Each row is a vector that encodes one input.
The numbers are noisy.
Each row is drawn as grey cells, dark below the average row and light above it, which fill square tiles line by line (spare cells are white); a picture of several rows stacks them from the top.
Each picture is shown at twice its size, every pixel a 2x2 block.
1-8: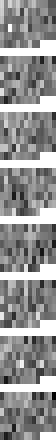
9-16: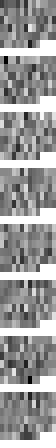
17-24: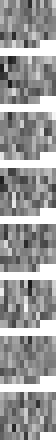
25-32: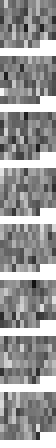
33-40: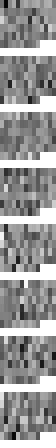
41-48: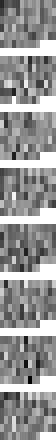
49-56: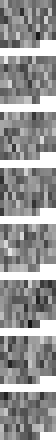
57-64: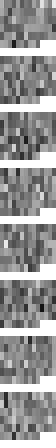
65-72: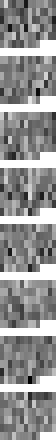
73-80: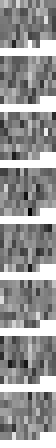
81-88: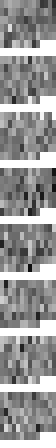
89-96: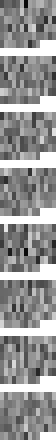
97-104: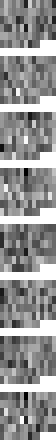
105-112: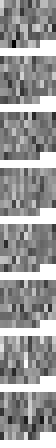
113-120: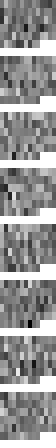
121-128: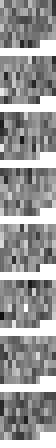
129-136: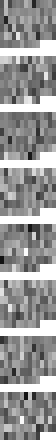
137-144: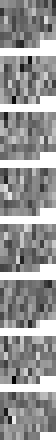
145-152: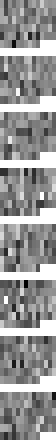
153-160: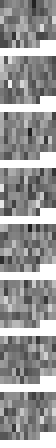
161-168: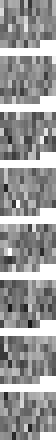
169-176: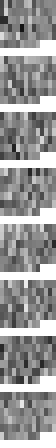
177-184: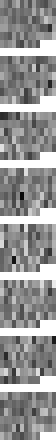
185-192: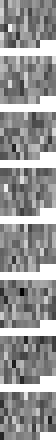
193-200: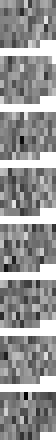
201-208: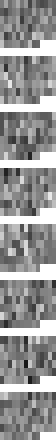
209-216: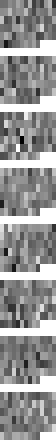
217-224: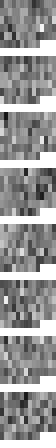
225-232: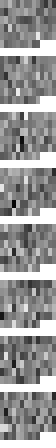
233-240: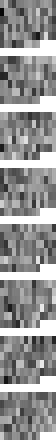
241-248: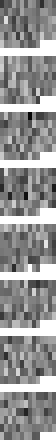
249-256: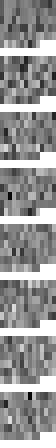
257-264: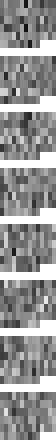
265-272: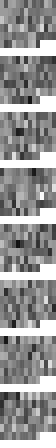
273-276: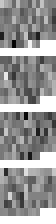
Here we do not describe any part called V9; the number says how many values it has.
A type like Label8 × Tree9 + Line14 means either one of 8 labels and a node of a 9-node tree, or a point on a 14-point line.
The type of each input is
Circle11 × Label5 × V9 × V9.
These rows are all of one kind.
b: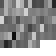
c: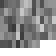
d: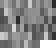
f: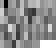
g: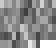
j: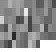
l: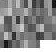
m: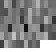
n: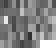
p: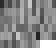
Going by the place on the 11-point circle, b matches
c and l.
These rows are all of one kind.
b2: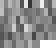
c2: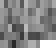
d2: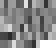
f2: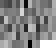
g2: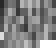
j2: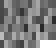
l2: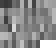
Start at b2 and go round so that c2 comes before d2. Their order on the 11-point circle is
b2, c2, l2, g2, j2, f2, d2.
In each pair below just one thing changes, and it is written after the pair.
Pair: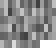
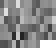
the place on the 11-point circle
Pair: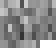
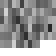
the place on the 11-point circle
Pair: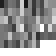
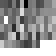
the place on the 11-point circle
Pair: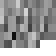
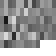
the place on the 11-point circle
